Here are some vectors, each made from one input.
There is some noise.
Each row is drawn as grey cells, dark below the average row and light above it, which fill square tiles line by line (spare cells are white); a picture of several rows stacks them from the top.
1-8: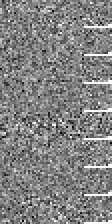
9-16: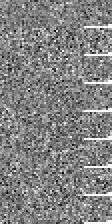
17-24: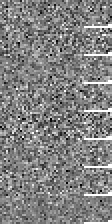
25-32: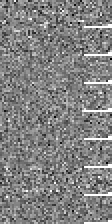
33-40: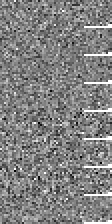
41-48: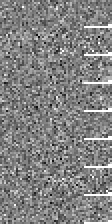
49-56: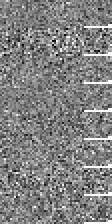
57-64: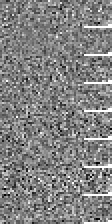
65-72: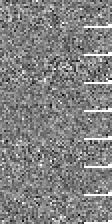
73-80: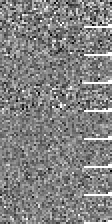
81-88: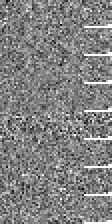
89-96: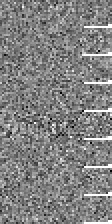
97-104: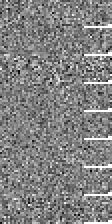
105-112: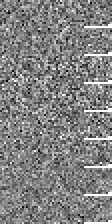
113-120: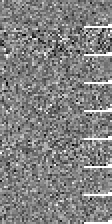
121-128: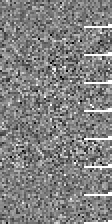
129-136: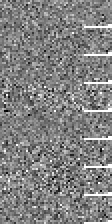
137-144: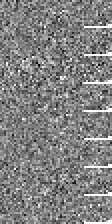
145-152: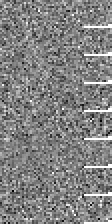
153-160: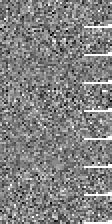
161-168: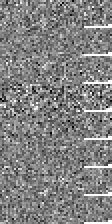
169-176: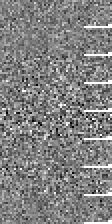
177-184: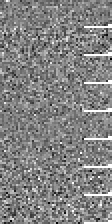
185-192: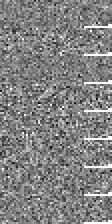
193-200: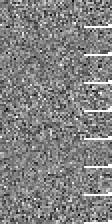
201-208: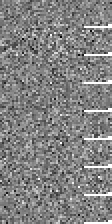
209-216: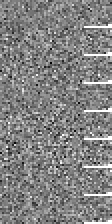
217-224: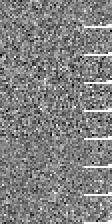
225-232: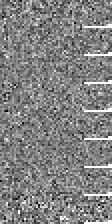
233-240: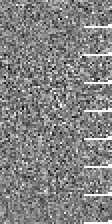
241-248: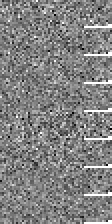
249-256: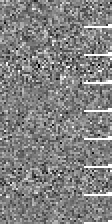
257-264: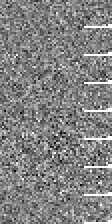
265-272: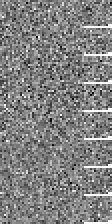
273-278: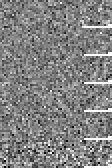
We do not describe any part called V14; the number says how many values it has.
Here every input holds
two labels (each one of 5), a point on each of two 10-point lines and a value of V14.
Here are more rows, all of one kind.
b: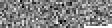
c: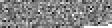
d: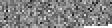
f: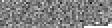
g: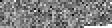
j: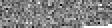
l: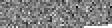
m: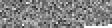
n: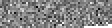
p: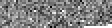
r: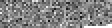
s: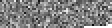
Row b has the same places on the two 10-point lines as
c, n and p.
